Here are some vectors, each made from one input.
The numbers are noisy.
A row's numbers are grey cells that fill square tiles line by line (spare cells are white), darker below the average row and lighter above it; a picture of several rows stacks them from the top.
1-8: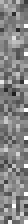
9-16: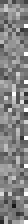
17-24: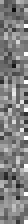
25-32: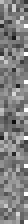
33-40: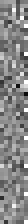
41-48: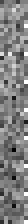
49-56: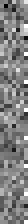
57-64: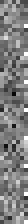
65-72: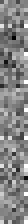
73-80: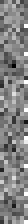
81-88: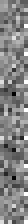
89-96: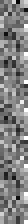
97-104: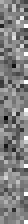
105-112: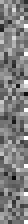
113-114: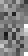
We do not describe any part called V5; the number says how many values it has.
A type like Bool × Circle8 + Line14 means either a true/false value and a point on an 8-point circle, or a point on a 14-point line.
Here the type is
Bool × (Line4 + V5).
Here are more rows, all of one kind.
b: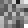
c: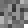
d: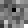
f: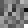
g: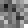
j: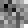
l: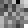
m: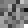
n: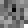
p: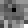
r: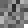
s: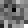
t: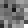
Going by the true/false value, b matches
g, j and l.
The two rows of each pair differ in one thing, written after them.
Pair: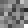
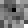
the place on the 4-point line
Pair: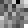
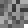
the true/false value
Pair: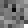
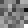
the place on the 4-point line
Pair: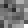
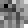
the true/false value
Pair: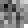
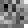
the place on the 4-point line
